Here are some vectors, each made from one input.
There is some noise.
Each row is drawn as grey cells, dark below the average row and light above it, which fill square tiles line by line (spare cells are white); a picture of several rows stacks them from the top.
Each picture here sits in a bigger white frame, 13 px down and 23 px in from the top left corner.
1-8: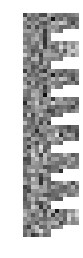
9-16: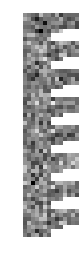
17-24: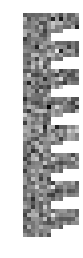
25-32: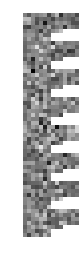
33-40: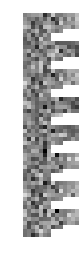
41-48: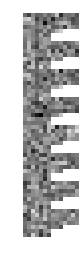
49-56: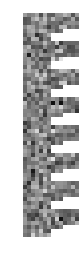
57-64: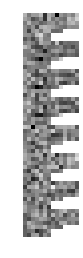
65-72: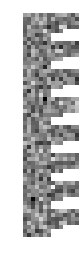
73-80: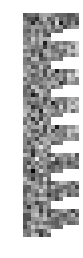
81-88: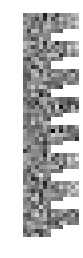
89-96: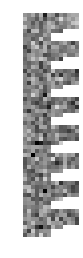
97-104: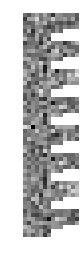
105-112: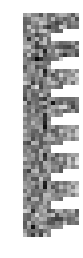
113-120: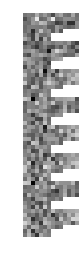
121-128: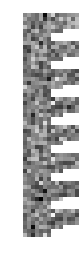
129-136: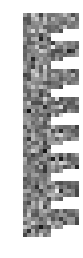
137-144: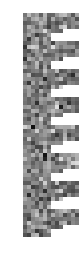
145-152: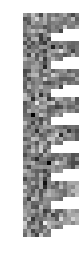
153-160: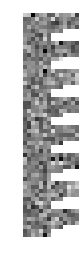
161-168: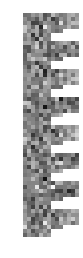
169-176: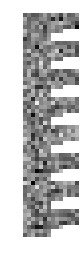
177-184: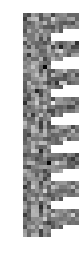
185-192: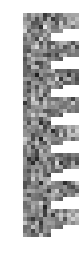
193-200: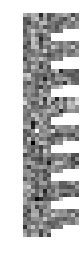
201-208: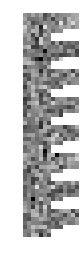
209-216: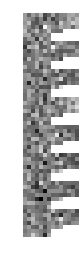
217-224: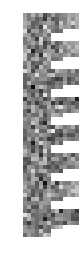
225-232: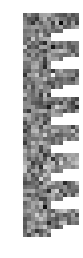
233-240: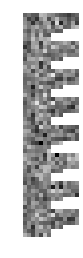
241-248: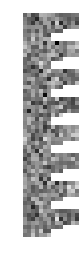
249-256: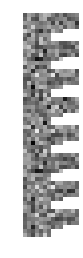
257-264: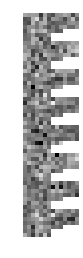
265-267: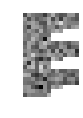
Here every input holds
either a point on a 3-point line and a point on a 5-point line, or a point on an 11-point line, or a node of a 12-node tree.
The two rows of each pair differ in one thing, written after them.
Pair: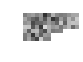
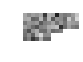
the place on the 3-point line
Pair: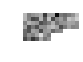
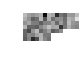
the place on the 5-point line
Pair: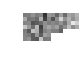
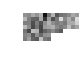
the place on the 5-point line
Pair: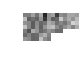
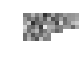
the place on the 3-point line
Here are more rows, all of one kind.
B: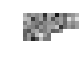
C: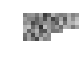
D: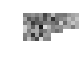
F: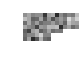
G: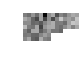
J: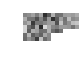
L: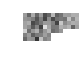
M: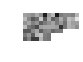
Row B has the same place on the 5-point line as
C and F.
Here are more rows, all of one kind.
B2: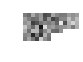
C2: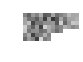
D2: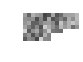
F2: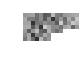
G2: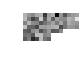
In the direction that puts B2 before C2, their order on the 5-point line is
B2, F2, G2, C2, D2.
